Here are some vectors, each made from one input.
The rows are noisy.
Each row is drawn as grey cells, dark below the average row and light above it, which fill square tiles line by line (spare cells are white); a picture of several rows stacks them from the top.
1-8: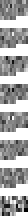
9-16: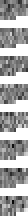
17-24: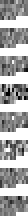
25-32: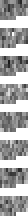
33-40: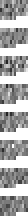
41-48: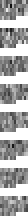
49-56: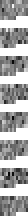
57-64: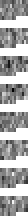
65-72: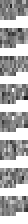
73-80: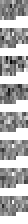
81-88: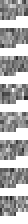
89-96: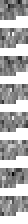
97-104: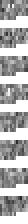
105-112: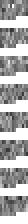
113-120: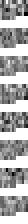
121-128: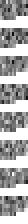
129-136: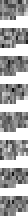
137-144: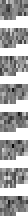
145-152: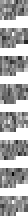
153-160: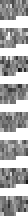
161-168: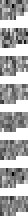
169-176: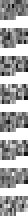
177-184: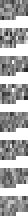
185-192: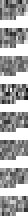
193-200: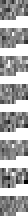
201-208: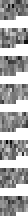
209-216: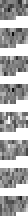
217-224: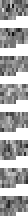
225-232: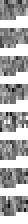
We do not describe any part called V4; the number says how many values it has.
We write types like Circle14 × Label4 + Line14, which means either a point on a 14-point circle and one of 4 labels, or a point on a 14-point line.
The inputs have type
Bool × Bool × Bool × Circle9 × V4.
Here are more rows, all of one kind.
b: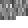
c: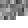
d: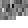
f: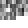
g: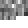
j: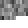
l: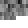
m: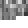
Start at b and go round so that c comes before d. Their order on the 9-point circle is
b, l, c, f, j, d, g, m.
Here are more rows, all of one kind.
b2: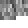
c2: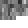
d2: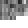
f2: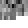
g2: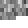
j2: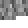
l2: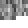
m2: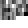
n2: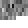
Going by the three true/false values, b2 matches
j2 and l2.
